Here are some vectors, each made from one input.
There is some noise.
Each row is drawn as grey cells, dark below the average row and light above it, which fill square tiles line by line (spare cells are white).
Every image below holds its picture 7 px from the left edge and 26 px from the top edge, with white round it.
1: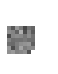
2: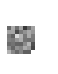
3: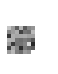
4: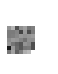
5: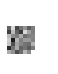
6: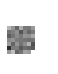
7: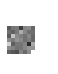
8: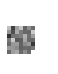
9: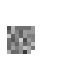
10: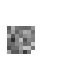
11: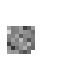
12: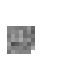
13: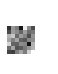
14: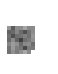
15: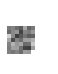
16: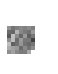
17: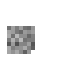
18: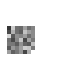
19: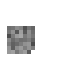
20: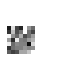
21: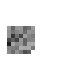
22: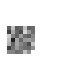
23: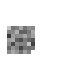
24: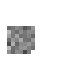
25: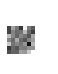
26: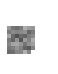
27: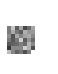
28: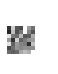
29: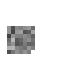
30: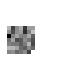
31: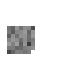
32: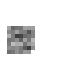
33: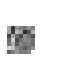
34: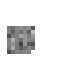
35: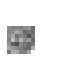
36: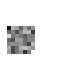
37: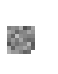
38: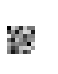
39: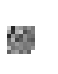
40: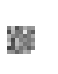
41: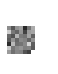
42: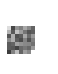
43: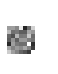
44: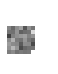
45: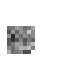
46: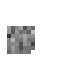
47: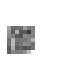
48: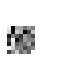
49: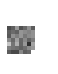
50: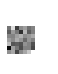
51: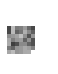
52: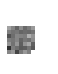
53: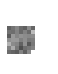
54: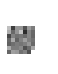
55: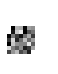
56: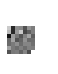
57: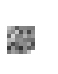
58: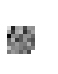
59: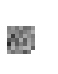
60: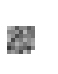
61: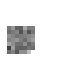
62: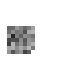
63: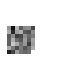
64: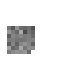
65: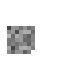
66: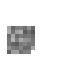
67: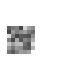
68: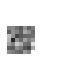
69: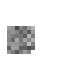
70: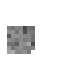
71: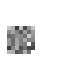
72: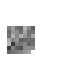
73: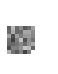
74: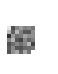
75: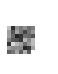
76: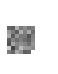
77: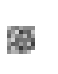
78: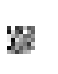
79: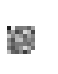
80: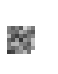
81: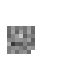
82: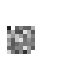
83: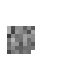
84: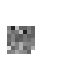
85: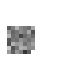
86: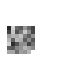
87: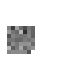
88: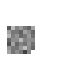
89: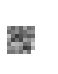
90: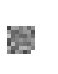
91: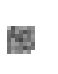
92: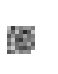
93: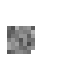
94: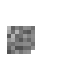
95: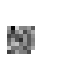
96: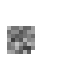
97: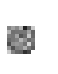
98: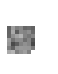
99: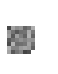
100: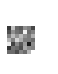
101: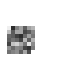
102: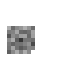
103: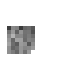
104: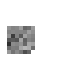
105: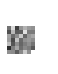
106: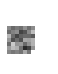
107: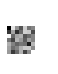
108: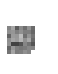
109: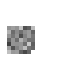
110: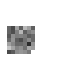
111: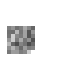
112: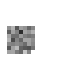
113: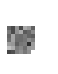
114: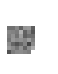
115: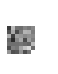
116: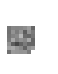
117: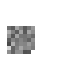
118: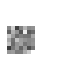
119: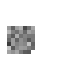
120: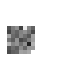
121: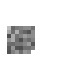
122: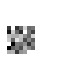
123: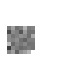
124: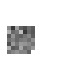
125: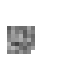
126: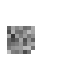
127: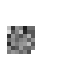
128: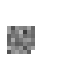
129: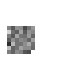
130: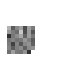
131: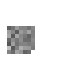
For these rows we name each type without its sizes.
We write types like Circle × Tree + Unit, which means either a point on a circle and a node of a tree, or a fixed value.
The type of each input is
Line.
